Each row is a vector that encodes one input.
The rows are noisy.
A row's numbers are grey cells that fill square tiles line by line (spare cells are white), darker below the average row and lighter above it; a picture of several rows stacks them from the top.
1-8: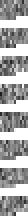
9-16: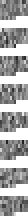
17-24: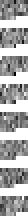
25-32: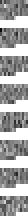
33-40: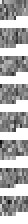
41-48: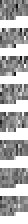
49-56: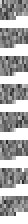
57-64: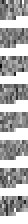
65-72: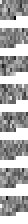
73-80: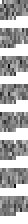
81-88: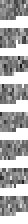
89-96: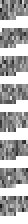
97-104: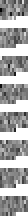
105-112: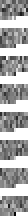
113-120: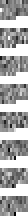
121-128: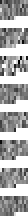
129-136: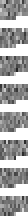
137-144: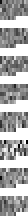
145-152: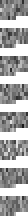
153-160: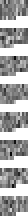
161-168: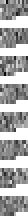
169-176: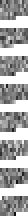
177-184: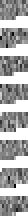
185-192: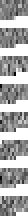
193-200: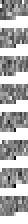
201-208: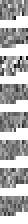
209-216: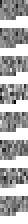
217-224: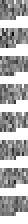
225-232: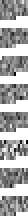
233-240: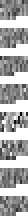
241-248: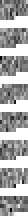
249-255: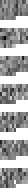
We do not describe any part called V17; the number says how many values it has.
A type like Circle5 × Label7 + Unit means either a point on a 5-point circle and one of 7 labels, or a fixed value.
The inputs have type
Bool × (Circle6 + Circle9) × V17 + Unit.
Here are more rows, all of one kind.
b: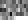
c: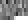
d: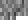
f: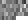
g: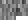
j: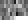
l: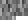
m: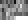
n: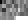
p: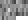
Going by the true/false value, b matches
j, m, n and p.
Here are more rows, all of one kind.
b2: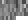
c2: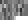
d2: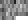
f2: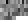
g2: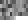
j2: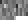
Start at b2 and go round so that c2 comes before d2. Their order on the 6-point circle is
b2, j2, c2, g2, f2, d2.
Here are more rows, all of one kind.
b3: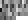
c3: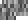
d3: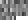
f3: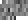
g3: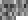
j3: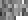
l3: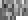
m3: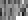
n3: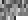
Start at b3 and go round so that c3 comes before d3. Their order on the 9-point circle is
b3, g3, c3, n3, f3, d3, m3, j3, l3.
